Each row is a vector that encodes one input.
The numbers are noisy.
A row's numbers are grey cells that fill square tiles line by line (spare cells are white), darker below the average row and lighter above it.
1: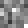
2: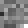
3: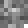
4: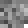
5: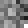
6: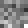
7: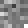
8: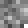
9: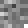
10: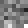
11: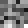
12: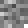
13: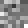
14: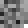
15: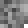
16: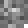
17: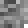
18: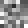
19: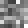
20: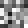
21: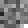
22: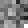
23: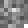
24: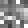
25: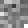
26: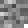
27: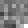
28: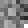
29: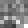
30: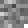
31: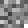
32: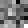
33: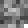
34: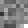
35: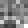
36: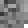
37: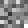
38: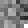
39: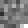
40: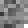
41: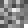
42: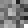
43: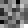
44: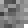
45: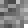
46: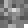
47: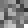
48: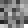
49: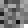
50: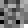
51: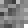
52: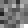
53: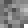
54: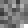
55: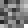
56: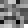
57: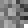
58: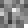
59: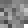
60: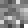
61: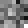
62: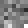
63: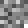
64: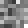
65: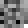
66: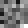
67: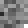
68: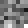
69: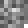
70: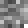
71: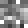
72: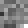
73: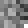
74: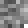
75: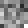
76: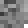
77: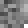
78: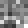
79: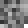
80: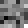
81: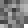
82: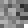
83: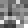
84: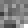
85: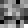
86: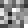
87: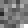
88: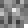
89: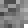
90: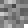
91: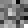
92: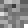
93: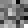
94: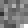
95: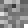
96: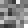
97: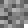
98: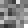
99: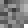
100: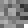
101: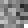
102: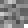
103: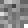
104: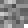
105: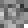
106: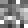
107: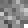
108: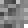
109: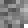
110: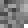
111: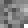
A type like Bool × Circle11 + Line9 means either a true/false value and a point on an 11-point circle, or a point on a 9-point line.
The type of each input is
Line7 + Line9.
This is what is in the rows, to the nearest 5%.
About 50% of them hold a point on a 7-point line. The rest hold a point on a 9-point line.
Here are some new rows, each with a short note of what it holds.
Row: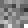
a point on a 7-point line
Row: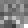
a point on a 9-point line
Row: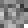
a point on a 7-point line
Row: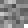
a point on a 7-point line
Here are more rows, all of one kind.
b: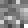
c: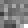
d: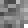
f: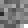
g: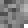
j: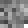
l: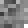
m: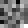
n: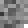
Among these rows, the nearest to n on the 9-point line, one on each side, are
f and l.
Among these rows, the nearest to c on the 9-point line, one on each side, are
f and m.
